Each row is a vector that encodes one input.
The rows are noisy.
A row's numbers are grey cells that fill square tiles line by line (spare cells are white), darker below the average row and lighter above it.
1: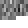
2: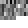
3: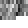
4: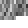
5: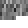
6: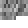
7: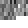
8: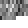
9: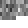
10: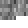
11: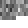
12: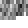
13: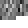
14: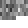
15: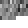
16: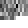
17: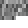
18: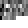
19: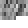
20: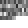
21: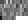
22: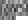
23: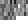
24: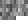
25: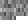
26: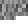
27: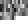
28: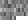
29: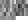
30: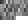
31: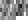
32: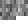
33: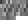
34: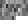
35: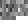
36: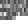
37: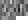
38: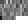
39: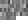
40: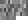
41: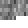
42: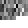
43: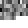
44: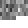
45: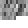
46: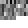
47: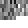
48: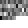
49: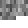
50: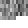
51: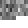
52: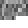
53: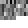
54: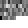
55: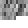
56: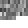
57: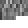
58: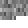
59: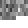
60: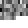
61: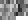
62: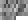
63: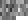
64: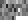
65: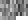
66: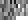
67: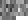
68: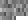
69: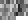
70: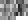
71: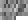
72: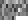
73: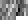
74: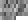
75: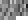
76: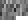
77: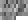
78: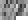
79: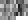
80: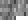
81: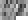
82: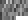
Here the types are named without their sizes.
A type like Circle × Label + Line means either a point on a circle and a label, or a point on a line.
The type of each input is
(Circle + Unit) × Tree.
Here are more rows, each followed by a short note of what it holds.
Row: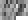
a node of a tree
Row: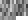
a point on a circle and a node of a tree
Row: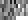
a node of a tree
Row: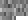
a node of a tree
